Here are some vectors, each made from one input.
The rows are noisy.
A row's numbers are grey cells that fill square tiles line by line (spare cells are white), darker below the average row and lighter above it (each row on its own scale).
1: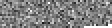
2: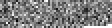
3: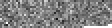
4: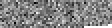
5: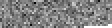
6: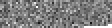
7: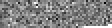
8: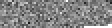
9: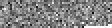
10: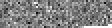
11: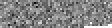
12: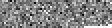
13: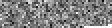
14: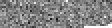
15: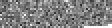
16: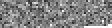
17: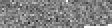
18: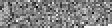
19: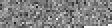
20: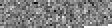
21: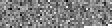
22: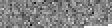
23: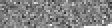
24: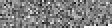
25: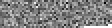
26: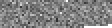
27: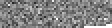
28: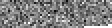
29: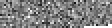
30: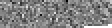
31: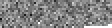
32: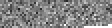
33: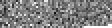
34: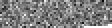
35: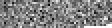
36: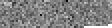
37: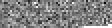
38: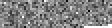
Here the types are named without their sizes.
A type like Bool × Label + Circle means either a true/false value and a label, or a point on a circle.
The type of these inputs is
List(Circle).
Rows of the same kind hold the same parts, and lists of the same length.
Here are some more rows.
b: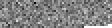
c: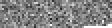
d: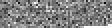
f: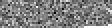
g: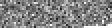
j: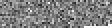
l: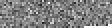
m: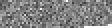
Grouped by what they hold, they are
b
c, d, f, g, m
j, l

